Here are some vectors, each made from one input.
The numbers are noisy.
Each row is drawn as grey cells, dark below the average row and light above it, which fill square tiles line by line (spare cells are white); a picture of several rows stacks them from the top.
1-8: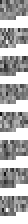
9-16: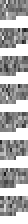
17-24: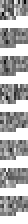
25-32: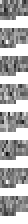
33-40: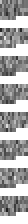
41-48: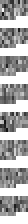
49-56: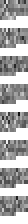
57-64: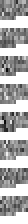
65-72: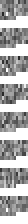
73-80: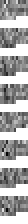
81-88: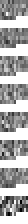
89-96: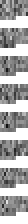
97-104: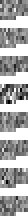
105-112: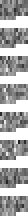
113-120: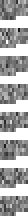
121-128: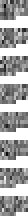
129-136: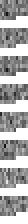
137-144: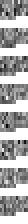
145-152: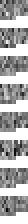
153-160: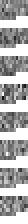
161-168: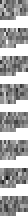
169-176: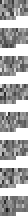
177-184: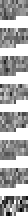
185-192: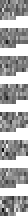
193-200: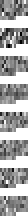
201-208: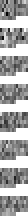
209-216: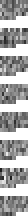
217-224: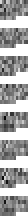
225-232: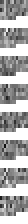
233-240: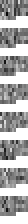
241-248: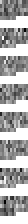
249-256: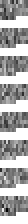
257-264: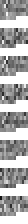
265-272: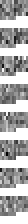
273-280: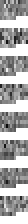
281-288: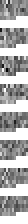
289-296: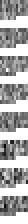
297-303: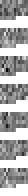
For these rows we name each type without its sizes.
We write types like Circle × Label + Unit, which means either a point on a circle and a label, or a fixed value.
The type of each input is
List(Circle).
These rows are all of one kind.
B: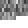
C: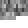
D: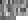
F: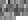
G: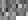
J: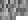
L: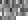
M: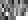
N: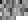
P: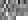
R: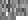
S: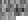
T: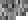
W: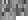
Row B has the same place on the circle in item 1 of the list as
C, F, S and W.
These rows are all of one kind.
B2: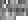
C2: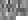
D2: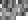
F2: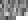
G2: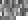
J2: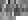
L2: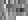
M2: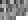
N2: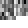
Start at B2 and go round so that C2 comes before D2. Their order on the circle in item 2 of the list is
B2, N2, G2, L2, M2, C2, J2, F2, D2.
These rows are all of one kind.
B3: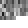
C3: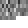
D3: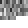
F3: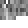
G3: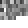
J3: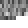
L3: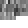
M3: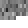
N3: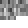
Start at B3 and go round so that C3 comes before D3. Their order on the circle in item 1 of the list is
B3, N3, J3, C3, F3, L3, M3, G3, D3.
